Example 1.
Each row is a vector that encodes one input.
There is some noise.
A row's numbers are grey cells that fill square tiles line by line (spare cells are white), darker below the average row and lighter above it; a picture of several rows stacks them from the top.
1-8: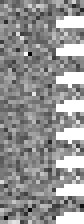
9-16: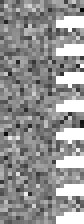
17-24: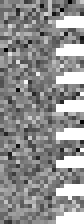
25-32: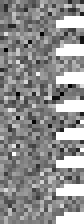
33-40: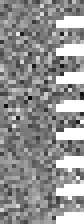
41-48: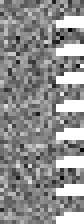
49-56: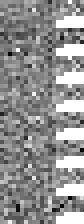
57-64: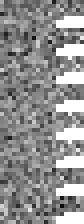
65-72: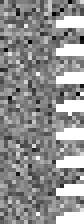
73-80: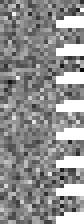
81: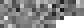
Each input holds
a point on a 9-point circle and a node of an 8-node tree.
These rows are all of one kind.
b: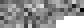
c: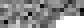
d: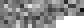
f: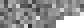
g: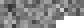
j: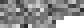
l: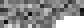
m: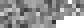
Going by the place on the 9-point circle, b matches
d and j.
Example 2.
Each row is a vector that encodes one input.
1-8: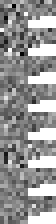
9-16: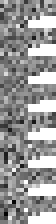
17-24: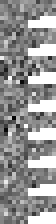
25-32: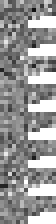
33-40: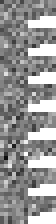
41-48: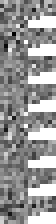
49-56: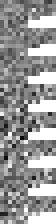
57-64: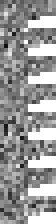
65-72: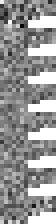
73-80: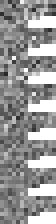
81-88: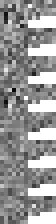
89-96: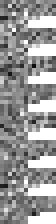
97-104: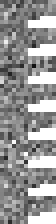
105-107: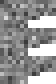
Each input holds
either a point on a 10-point circle, or a point on a 9-point line.
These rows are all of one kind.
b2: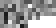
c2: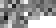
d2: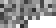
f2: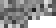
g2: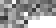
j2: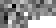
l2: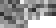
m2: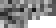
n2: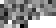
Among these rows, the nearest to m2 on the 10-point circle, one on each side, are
f2 and l2.
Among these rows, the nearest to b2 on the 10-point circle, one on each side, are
j2 and n2.
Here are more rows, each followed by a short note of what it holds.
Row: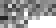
a point on a 10-point circle
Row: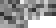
a point on a 10-point circle
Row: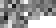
a point on a 10-point circle
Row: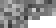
a point on a 9-point line
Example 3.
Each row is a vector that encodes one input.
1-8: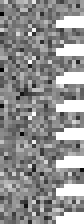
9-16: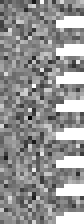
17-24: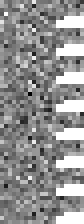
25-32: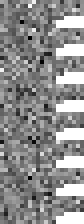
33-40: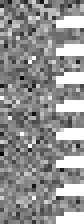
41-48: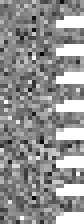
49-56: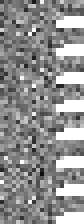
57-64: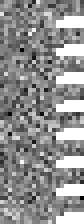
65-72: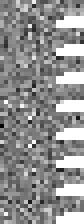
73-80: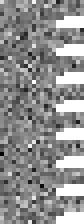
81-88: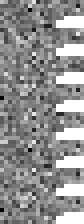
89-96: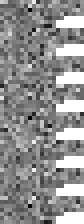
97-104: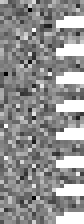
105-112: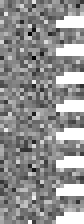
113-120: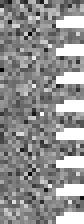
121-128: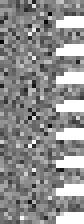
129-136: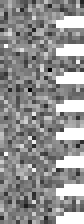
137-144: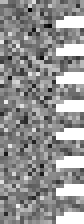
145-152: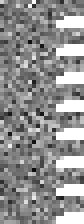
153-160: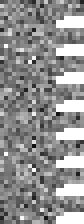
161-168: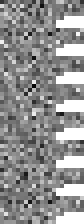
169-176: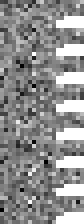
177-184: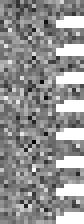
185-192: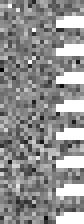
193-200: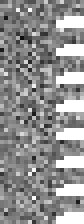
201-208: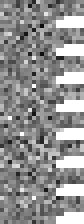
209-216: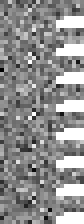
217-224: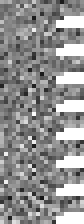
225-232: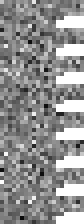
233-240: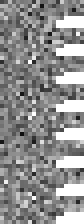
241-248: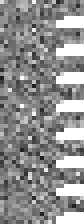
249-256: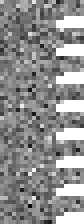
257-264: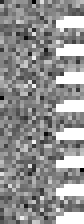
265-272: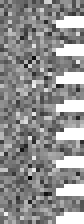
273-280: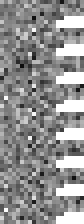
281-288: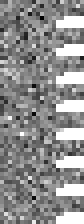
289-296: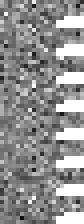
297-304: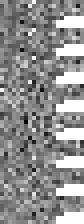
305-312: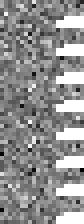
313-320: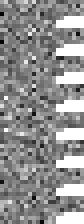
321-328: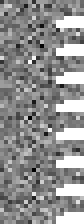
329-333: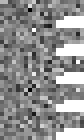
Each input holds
a list of up to two points on an 11-point line.
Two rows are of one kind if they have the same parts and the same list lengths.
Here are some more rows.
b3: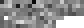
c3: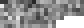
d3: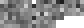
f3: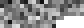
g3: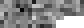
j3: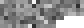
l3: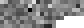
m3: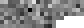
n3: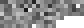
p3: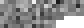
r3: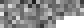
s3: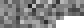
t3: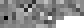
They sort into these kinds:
b3, c3, g3, n3, r3, s3, t3
d3, j3, l3, m3, p3
f3

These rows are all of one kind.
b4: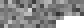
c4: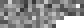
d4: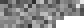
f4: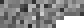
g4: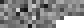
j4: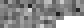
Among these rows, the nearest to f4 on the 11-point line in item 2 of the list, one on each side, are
d4 and g4.
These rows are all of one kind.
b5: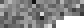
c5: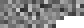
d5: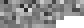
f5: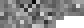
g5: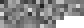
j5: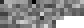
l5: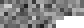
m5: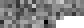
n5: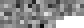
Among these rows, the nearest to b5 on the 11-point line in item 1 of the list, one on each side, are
j5 and n5.
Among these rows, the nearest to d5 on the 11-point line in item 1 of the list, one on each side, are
f5 and g5.
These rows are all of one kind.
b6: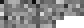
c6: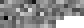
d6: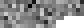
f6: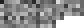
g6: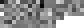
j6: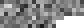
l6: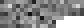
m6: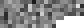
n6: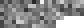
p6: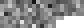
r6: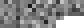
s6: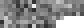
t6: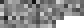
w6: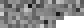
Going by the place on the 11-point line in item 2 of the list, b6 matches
c6, f6, m6 and t6.
